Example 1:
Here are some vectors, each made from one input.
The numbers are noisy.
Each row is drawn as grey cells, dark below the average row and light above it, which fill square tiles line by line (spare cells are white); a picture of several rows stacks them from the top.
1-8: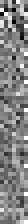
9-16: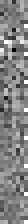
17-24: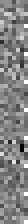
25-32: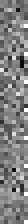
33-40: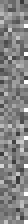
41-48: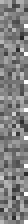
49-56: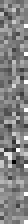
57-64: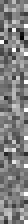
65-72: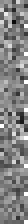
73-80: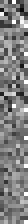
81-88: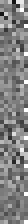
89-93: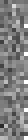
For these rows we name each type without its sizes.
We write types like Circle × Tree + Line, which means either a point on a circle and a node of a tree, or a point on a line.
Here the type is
Line.
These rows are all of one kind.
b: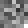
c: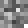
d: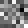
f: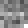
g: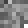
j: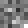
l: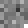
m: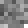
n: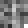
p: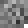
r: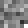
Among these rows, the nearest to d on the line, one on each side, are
c and p.
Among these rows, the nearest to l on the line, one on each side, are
j and p.
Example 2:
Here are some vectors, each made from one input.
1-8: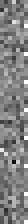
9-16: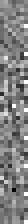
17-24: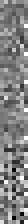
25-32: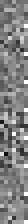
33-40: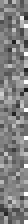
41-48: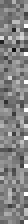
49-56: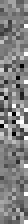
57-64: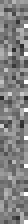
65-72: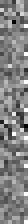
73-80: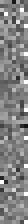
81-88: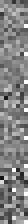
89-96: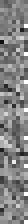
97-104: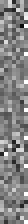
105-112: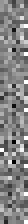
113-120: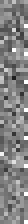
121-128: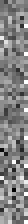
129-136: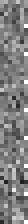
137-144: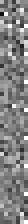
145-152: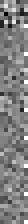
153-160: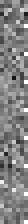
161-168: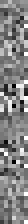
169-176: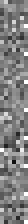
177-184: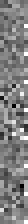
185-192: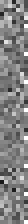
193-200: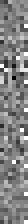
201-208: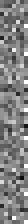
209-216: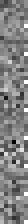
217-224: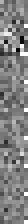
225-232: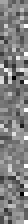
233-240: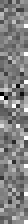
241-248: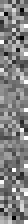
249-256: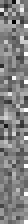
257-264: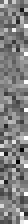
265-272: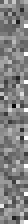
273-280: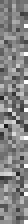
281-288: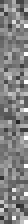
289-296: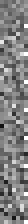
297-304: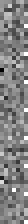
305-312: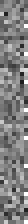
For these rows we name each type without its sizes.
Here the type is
Line.
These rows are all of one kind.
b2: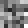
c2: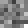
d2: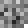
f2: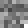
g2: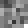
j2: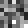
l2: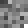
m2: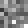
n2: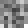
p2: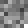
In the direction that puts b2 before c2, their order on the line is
d2, b2, f2, n2, j2, c2, m2, g2, l2, p2.
